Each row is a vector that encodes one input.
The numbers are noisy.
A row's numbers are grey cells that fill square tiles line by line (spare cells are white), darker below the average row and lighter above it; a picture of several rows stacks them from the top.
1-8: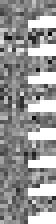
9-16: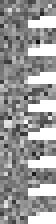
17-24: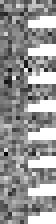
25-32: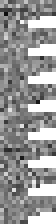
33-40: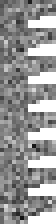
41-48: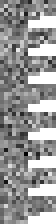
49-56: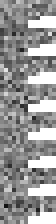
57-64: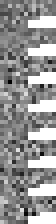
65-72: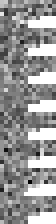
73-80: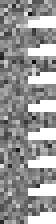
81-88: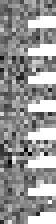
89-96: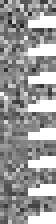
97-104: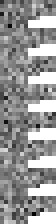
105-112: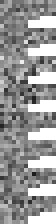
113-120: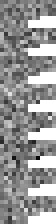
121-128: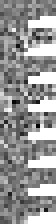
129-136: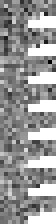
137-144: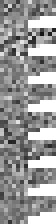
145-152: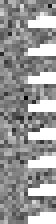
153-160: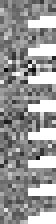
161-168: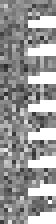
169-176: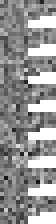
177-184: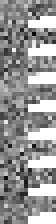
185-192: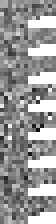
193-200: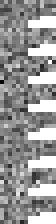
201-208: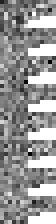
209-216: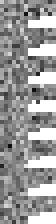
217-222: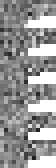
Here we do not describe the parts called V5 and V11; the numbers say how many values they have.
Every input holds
a value of V5, together with either a point on a 7-point line and a true/false value, or a value of V11.
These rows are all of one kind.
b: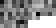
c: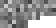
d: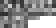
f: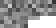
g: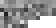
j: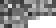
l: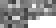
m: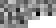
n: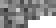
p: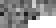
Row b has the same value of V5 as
d, f and j.
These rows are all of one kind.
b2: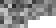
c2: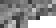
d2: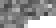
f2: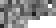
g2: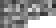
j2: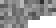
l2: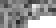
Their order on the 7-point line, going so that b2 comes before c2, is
b2, j2, c2, f2, d2, g2, l2.
